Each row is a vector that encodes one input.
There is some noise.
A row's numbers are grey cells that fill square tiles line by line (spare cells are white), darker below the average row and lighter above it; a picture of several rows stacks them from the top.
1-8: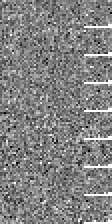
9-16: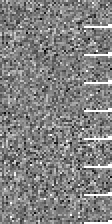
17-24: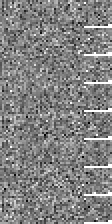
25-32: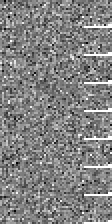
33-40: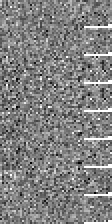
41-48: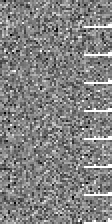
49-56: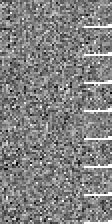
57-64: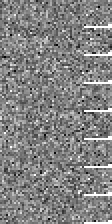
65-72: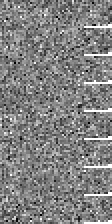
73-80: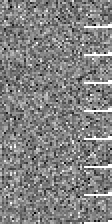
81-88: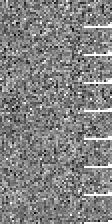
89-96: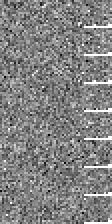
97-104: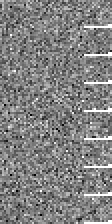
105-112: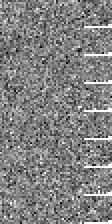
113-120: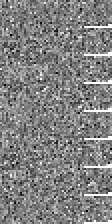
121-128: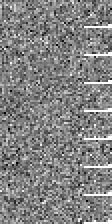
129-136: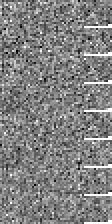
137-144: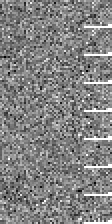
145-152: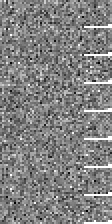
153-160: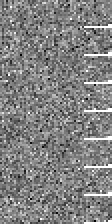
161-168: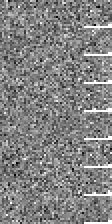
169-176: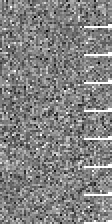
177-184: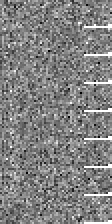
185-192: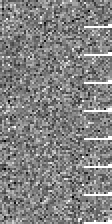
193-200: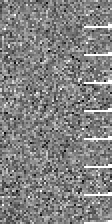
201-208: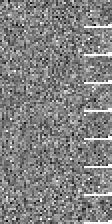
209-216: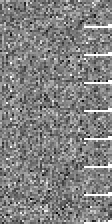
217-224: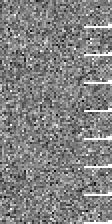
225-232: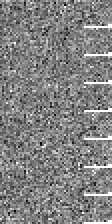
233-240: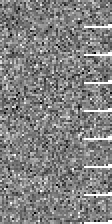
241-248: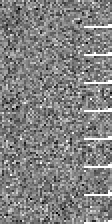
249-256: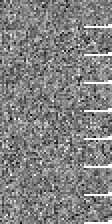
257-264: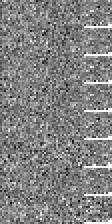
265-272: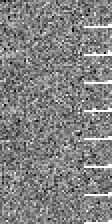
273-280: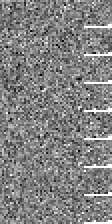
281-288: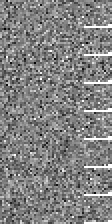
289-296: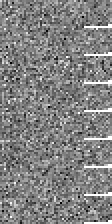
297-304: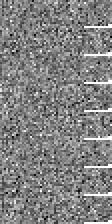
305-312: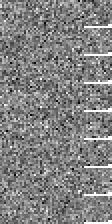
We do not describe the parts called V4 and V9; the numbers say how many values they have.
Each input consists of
a point on an 8-point circle and a value of V4, together with either four true/false values, or a value of V9.
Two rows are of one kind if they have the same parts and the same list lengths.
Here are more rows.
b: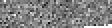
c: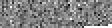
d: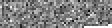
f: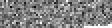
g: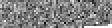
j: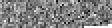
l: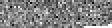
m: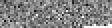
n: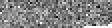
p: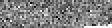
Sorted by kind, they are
b, c, m
d, f, g, j, l, n, p

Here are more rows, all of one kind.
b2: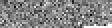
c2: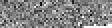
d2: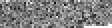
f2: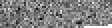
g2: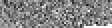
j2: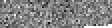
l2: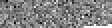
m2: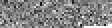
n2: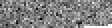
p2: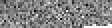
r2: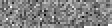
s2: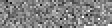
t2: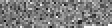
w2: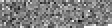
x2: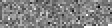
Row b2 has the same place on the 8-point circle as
c2, m2, r2 and x2.
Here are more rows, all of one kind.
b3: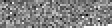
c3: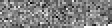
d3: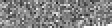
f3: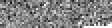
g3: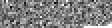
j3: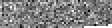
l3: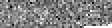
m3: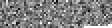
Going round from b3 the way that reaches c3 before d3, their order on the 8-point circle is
b3, c3, j3, m3, g3, f3, l3, d3.
